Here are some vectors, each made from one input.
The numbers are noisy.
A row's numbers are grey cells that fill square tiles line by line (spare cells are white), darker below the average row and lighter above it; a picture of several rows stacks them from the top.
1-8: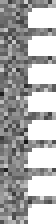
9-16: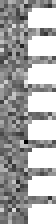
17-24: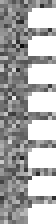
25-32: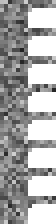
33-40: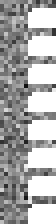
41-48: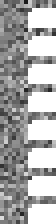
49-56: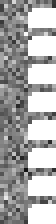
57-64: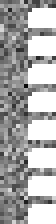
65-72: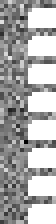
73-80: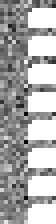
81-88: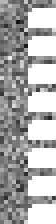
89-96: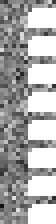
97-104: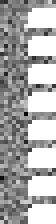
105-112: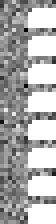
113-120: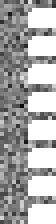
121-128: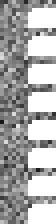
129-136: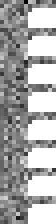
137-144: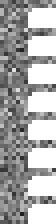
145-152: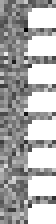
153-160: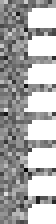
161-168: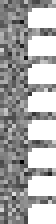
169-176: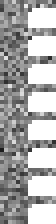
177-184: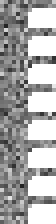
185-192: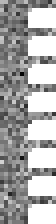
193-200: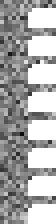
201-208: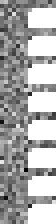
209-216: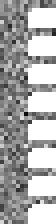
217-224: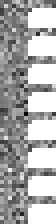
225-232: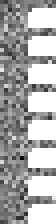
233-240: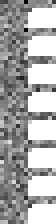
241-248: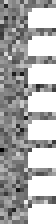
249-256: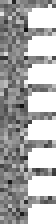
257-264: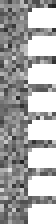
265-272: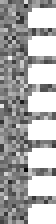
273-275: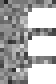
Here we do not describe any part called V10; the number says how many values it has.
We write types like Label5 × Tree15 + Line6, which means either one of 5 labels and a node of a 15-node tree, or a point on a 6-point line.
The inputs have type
(Line8 + V10) × Line9 + List2(Line3 × Line6).
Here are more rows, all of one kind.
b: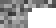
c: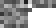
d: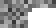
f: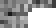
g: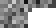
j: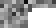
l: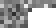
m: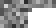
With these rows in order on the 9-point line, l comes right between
c and d.
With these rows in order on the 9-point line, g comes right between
f and j.
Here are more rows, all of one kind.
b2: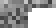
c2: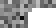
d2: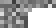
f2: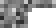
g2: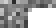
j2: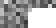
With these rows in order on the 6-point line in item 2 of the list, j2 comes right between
d2 and f2.
